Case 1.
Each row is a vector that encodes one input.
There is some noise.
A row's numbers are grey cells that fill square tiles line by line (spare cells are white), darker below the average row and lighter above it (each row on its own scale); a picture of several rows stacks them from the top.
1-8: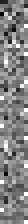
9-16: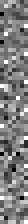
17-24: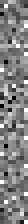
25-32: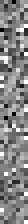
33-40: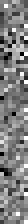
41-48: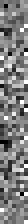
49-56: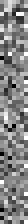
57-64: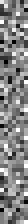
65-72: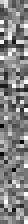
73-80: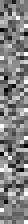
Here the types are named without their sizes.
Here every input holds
a point on a circle and a true/false value.
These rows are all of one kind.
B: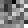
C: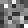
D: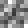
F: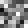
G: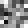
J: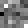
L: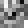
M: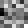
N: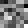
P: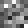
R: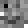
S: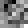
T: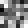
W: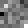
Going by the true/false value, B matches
N, R and S.
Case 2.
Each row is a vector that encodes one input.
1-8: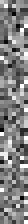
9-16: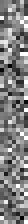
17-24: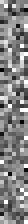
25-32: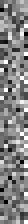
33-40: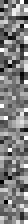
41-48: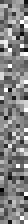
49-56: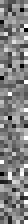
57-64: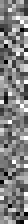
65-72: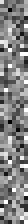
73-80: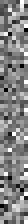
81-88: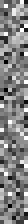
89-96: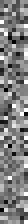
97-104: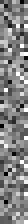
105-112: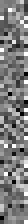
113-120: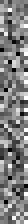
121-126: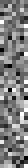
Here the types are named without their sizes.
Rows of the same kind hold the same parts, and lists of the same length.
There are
2 kinds of row.
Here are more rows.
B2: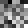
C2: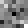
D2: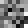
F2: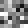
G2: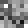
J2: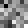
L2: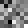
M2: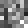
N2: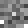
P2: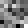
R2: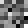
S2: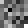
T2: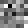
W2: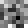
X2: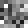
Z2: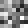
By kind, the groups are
B2, C2, D2, G2, J2, L2, M2, N2, P2, R2, S2, T2, W2, X2
F2, Z2

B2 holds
a point on a circle and a true/false value.
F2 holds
a fixed value.
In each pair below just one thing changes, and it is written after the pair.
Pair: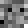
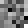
the true/false value
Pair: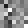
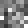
the place on the circle
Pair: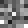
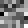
the place on the circle
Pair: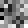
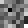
the place on the circle
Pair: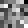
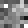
the true/false value
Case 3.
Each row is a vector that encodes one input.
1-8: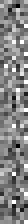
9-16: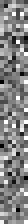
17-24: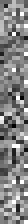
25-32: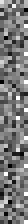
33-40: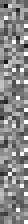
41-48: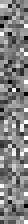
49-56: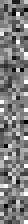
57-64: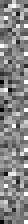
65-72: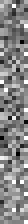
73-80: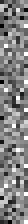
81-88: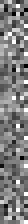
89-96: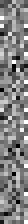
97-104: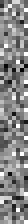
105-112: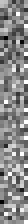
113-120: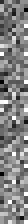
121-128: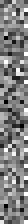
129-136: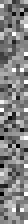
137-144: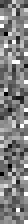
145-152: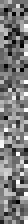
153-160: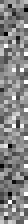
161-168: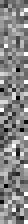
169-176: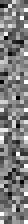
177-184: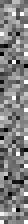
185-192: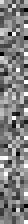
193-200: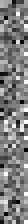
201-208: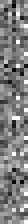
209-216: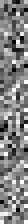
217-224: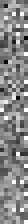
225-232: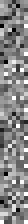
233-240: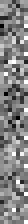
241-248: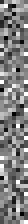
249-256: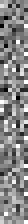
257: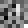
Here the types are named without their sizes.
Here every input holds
a node of a tree, together with either a fixed value, or three true/false values.
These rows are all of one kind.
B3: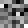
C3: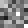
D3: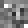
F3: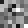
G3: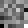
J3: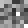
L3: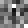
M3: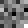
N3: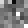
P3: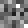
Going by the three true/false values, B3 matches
C3, J3 and N3.
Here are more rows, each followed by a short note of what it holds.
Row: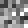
a node of a tree
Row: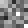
a node of a tree and three true/false values
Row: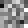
a node of a tree
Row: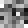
a node of a tree and three true/false values
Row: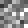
a node of a tree
